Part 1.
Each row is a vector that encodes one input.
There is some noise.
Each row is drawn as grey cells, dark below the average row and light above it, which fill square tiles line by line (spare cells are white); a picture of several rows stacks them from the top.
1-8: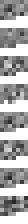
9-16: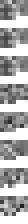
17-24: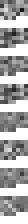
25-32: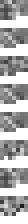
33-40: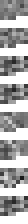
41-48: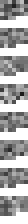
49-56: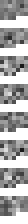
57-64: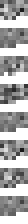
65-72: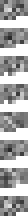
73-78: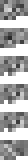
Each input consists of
a node of a 9-node tree.
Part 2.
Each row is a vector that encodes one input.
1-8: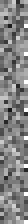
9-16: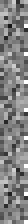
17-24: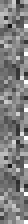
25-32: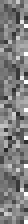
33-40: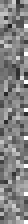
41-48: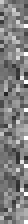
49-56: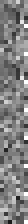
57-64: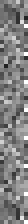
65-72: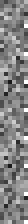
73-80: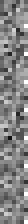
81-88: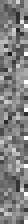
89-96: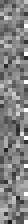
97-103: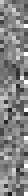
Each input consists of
one of 6 labels.
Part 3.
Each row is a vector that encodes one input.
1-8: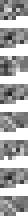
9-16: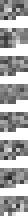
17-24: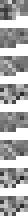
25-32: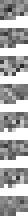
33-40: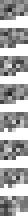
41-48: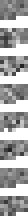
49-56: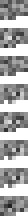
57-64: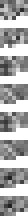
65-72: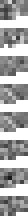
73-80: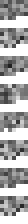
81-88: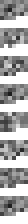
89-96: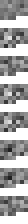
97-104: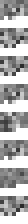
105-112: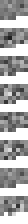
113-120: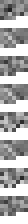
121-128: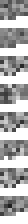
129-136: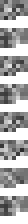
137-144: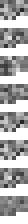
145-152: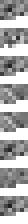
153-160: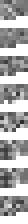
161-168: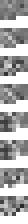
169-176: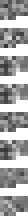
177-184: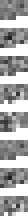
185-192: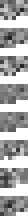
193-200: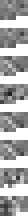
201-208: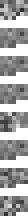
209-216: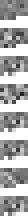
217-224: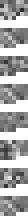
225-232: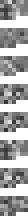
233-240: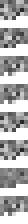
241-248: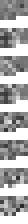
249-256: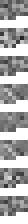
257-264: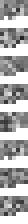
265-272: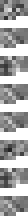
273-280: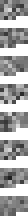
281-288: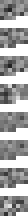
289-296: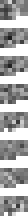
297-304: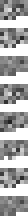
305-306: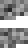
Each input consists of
a node of an 8-node tree.
